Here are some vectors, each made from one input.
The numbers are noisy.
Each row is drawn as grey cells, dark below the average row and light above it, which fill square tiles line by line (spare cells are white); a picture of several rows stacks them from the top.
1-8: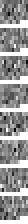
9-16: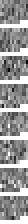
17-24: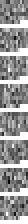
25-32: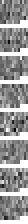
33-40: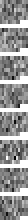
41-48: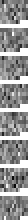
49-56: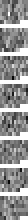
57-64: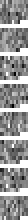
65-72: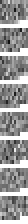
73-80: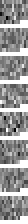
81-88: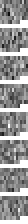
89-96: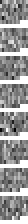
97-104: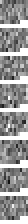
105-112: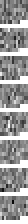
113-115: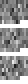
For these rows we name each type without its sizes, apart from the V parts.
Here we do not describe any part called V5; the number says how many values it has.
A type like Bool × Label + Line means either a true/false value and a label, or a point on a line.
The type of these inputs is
(Circle + Line) × V5.
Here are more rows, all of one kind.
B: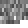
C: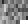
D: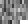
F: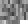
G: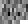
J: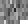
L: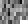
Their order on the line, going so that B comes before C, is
G, F, D, L, J, B, C.
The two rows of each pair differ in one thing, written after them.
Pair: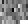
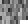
the place on the line
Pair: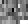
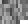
the place on the line
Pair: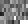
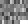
the place on the line
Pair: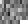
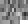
the value of V5
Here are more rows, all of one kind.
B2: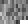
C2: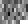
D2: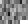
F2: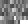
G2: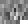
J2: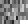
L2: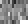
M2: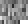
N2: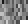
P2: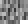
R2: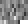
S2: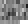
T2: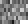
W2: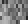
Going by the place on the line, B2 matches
F2, M2 and R2.
